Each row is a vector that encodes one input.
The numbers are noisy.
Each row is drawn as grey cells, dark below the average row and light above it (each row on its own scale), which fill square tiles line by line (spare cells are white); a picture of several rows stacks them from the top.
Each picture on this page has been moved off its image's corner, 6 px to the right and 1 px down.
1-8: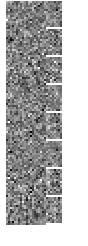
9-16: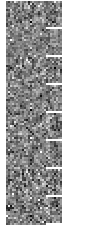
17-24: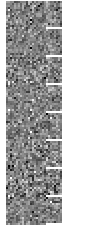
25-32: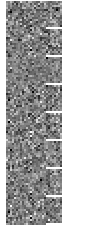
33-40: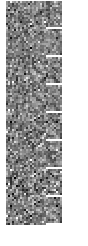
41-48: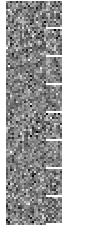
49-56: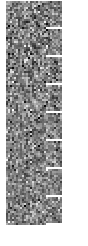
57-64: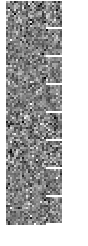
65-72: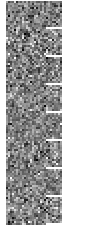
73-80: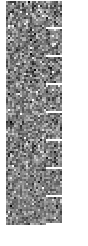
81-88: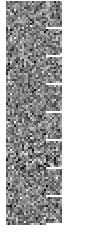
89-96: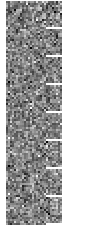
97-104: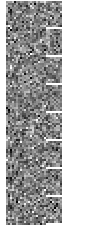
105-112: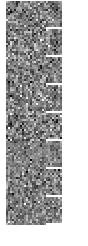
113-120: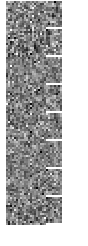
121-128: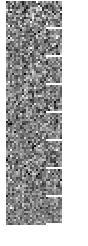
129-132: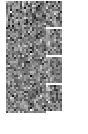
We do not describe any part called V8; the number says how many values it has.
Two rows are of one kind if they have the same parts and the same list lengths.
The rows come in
3 kinds.
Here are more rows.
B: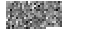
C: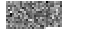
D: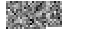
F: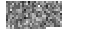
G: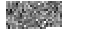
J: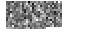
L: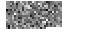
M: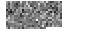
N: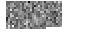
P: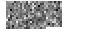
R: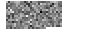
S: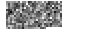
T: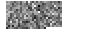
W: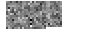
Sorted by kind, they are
B, D, F, G, J, M, N, P, S, W
C, L, R
T

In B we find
a true/false value and a value of V8.
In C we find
a point on a 9-point circle.
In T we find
a fixed value.
